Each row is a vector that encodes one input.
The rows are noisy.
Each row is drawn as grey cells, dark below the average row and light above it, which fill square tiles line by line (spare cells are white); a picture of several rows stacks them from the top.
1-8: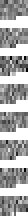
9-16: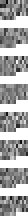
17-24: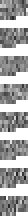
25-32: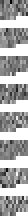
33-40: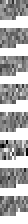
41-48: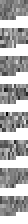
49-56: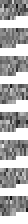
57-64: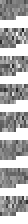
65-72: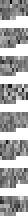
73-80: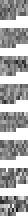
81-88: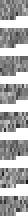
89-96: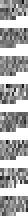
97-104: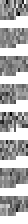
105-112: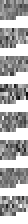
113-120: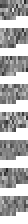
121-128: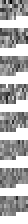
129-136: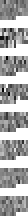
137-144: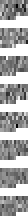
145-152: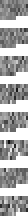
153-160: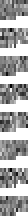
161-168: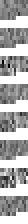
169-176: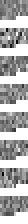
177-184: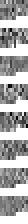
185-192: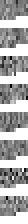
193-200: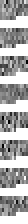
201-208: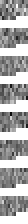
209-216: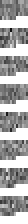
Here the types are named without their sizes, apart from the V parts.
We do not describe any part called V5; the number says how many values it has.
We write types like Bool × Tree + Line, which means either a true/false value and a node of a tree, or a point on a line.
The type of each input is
Bool × (Line + V5).
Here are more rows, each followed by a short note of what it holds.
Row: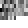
a true/false value and a value of V5
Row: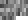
a point on a line and a true/false value
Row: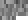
a point on a line and a true/false value
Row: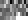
a true/false value and a value of V5
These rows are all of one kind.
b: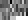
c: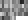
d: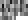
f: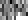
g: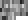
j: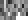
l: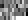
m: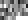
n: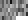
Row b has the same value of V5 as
m and n.
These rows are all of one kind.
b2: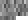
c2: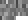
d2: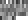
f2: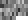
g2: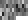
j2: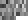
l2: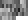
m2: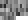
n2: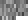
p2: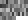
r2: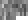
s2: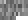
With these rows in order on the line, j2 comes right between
m2 and s2.
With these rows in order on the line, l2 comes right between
d2 and m2.
